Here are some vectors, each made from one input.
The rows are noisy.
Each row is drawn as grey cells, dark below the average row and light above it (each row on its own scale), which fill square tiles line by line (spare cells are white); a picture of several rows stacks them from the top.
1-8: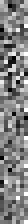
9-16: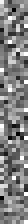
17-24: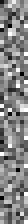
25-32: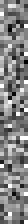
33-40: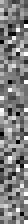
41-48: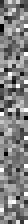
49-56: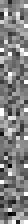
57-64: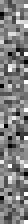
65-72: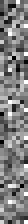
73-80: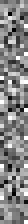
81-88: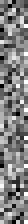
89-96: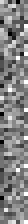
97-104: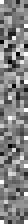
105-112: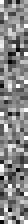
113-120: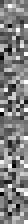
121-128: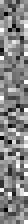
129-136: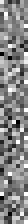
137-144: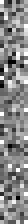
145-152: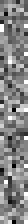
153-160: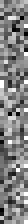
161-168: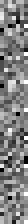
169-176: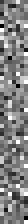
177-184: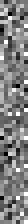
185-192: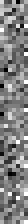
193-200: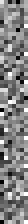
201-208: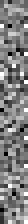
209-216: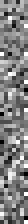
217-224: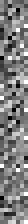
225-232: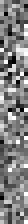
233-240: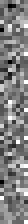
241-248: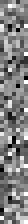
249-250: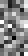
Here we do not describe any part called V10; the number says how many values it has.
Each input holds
one of 9 labels, together with either three true/false values, or a value of V10.
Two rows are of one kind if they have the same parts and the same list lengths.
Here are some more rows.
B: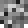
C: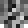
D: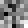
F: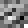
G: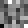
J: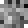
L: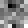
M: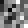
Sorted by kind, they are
B, C, G, M
D, F, J, L

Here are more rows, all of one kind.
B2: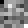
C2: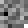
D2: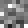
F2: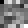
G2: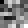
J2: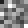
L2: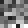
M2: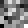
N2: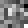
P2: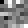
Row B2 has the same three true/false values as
F2, G2, J2 and P2.
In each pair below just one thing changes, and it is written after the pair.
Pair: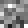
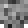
one of the three true/false values
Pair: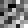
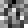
one of the three true/false values
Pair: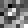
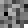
the label
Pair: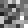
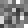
the label
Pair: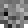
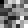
one of the three true/false values
